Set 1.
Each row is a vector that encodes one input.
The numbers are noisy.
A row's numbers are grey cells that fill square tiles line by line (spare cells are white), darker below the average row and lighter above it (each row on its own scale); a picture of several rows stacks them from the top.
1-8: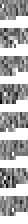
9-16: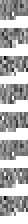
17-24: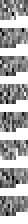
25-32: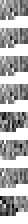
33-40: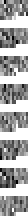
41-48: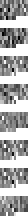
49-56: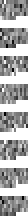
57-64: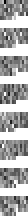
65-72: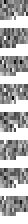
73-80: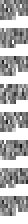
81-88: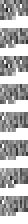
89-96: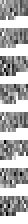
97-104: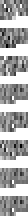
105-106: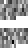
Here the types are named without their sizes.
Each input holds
either a fixed value, or a node of a tree, or four true/false values.
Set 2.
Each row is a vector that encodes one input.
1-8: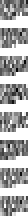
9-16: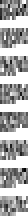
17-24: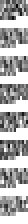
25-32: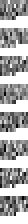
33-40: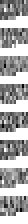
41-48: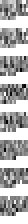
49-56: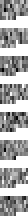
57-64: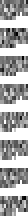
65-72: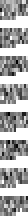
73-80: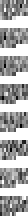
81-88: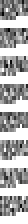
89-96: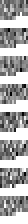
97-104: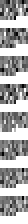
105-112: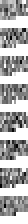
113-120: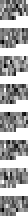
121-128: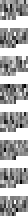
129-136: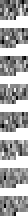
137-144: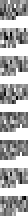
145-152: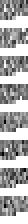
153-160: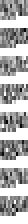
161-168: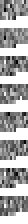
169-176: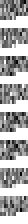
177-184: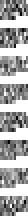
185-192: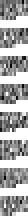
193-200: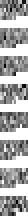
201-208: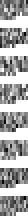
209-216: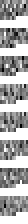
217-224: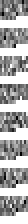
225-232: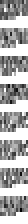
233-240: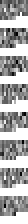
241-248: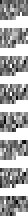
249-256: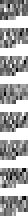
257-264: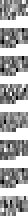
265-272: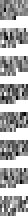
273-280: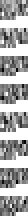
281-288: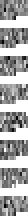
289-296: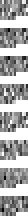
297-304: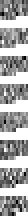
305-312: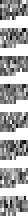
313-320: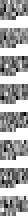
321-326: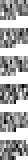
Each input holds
a true/false value, together with either a point on a 15-point circle, or a fixed value.
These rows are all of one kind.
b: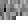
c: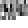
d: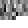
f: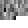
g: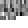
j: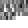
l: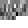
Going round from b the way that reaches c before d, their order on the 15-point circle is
b, f, g, c, j, l, d.
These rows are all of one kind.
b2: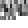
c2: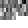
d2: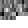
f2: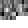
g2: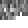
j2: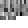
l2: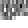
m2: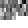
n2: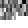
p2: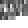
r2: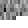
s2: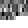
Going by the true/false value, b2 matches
j2 and r2.
